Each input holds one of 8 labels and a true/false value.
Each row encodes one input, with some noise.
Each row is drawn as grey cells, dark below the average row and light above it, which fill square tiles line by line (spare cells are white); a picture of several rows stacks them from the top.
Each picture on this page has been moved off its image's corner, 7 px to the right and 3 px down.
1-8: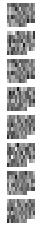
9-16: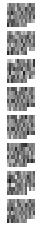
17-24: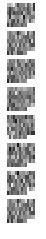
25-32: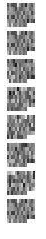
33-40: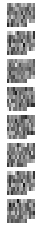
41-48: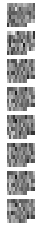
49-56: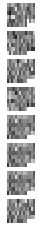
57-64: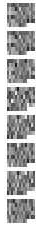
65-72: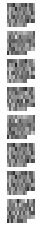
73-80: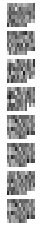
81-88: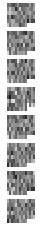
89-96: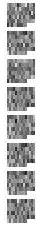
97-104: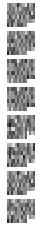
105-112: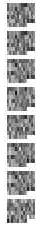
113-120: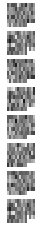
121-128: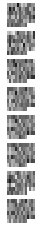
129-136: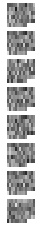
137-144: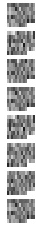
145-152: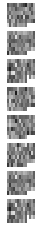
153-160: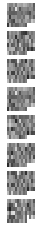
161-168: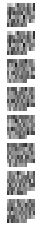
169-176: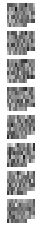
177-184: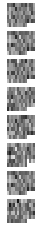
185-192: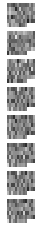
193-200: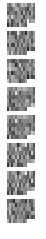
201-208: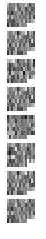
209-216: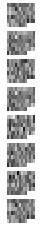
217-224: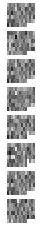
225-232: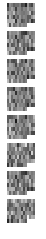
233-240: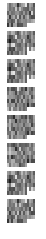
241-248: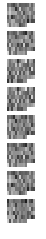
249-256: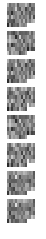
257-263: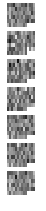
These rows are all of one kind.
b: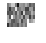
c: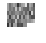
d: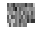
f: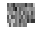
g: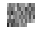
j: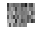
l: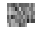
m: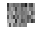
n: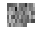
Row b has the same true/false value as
c and g.
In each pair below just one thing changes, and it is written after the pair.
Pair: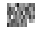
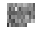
the label
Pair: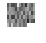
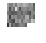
the true/false value
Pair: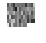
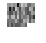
the true/false value
